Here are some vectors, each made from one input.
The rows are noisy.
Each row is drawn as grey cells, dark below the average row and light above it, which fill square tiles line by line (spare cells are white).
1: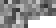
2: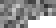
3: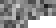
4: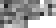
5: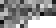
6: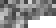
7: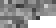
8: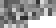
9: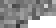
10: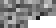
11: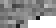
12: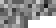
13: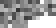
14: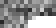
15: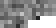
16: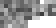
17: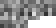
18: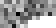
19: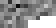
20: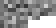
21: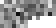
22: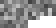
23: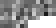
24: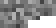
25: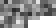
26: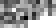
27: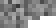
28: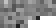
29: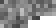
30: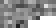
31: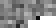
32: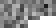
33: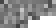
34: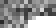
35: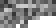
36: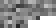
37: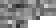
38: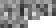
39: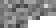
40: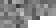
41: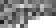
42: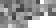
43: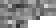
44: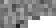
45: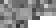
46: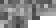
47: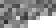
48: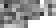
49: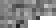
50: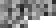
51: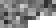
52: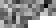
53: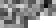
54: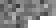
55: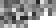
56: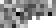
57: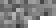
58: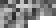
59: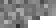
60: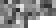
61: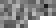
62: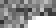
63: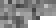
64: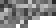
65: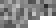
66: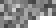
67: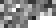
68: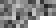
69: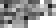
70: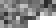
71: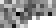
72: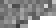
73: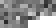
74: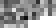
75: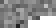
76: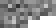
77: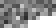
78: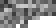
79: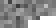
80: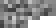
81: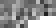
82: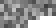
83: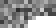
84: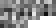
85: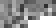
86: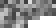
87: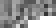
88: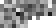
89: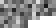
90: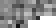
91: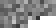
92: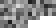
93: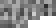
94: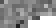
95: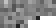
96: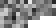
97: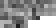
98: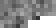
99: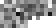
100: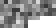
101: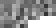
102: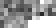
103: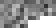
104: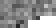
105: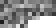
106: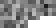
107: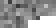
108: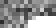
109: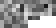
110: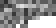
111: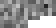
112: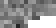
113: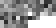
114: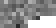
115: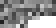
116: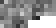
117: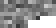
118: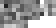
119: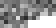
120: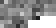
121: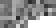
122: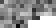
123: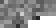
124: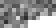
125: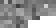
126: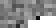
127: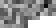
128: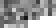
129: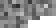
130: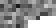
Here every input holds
either a point on an 11-point circle, or a list of up to two points on a 6-point line.
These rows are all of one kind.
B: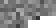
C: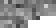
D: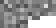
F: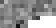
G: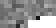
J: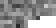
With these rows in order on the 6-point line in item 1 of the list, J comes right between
B and C.
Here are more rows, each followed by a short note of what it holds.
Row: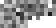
the empty list
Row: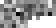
the empty list
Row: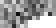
the empty list
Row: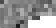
a list of two items
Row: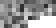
a list of one item
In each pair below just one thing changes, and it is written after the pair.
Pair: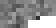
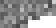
the place on the 6-point line in item 1 of the list
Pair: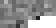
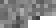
the place on the 6-point line in item 1 of the list
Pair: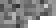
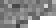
the place on the 6-point line in item 1 of the list
